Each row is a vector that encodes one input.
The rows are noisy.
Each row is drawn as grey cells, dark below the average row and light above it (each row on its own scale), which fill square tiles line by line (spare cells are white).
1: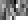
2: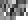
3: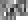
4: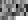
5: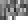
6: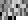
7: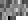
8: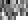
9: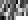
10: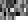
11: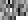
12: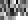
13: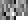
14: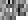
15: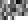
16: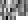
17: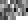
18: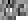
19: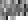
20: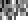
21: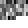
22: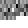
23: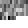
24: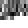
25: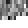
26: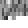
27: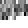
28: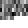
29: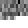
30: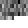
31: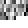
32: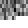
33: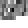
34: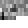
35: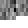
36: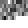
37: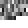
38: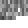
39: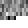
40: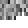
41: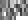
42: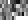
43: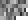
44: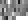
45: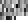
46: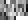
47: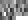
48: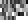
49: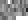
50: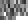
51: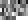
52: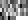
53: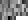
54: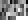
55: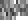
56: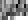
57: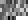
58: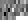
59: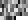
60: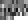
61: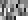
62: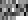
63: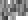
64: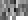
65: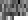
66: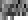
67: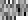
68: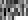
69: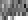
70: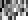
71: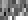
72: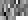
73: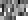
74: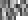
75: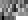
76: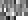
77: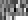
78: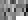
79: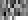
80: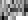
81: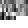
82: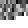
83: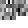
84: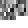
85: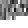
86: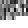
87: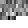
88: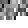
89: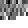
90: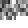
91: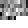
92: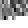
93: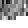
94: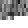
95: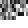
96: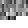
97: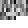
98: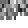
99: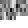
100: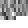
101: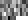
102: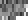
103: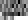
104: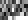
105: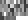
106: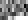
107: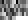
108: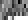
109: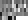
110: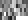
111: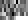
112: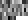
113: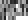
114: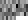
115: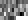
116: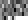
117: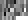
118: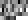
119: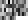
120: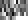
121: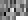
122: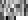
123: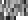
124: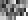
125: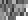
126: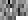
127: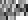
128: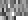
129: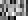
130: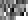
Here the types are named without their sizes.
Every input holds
a list of points on a line.
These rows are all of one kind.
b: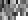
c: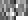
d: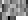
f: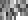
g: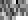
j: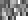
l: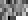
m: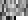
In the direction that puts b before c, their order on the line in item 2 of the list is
g, m, d, f, j, b, c, l.
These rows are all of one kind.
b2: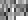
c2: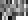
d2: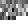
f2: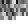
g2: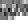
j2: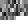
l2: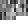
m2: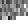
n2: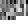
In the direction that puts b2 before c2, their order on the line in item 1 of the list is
j2, g2, b2, l2, n2, d2, c2, m2, f2.
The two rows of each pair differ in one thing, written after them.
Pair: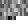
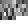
the place on the line in item 2 of the list
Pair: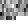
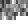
the place on the line in item 1 of the list
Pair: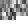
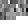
the place on the line in item 1 of the list
